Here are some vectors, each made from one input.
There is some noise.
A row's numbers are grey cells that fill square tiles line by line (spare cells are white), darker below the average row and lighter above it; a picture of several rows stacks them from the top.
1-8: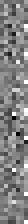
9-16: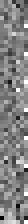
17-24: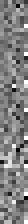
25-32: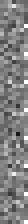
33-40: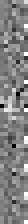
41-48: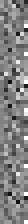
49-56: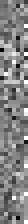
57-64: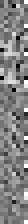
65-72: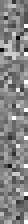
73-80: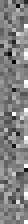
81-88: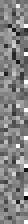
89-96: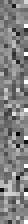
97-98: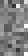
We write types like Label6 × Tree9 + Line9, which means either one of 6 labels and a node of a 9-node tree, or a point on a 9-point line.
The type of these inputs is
Circle13 + Unit.
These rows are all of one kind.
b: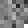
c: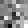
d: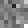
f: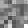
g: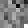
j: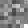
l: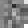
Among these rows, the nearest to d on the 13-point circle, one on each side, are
c and l.
